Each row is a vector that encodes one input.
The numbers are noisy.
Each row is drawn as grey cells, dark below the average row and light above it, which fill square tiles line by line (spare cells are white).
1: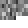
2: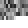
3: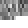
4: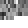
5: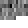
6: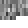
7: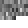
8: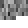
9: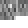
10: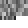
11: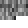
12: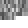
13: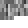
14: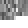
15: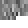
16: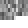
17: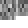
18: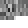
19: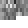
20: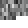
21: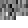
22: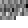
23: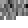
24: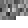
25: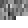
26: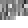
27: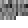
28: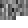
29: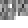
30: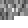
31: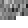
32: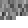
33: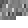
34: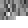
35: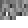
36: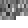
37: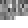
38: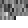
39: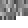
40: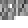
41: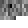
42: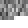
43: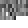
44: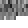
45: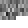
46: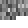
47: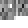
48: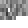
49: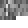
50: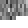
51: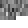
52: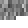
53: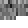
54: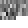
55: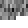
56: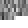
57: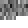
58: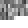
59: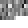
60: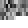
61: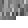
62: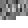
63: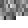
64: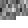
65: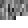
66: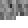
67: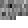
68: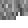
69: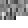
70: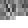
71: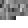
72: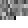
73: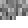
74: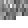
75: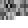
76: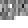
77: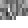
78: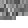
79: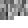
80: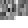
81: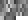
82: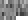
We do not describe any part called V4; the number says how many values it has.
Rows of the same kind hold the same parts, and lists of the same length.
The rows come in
3 kinds.
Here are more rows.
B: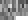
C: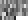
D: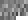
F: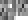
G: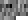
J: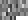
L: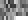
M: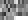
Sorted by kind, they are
B, F, L, M
C, D
G, J

